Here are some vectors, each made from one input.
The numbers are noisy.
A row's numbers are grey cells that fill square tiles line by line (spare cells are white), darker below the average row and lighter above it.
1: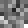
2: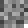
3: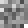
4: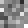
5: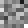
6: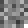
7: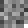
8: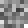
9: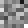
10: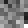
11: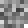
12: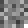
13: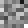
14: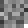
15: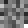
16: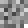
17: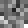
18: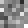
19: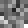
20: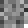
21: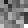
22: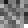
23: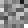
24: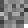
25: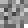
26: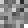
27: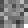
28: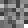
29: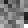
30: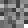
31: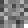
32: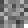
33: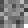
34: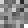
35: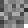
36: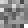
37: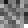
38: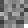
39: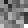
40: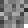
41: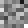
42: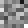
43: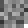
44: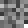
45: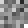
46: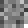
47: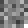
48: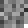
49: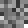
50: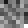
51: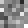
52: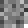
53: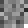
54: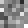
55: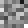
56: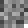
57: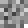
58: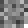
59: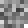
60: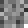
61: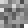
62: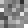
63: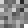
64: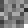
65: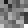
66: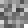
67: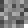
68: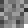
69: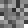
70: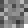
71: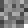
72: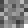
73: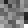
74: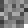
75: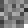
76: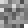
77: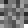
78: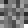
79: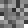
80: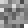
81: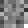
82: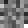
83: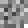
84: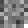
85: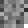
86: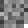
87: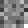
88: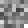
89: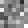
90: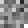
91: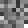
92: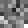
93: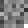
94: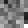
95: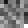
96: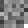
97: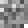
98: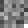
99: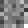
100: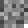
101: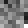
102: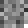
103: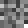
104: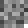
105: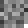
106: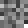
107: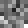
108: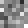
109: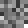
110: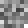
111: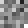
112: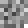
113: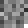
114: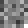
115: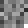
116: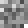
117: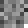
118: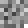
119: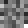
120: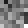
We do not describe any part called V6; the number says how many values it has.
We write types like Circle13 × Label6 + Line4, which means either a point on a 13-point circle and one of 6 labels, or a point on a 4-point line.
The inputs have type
Line7 + Line12 + V6.
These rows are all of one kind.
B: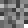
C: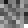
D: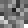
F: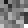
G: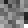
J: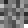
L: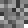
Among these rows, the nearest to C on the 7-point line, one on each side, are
G and J.
